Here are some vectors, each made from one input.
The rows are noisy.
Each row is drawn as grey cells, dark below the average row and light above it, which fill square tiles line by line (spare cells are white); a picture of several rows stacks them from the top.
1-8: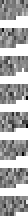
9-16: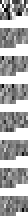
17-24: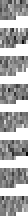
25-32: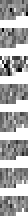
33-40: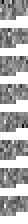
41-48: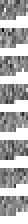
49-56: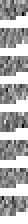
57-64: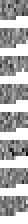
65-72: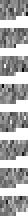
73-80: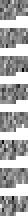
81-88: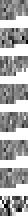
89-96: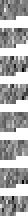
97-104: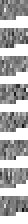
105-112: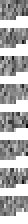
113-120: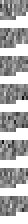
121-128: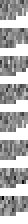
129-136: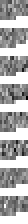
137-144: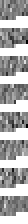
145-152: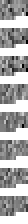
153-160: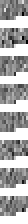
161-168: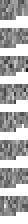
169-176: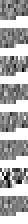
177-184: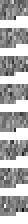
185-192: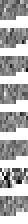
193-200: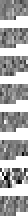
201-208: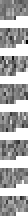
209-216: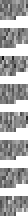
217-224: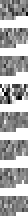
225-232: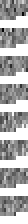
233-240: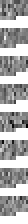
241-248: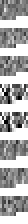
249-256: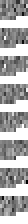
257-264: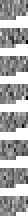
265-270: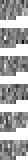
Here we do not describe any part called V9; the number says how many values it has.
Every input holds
either a fixed value, or one of 8 labels, a true/false value and a value of V9.
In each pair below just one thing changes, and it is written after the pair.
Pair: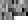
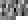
the label
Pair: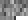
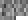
the value of V9
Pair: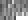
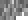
the value of V9
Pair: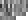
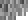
the label
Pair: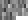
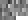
the label
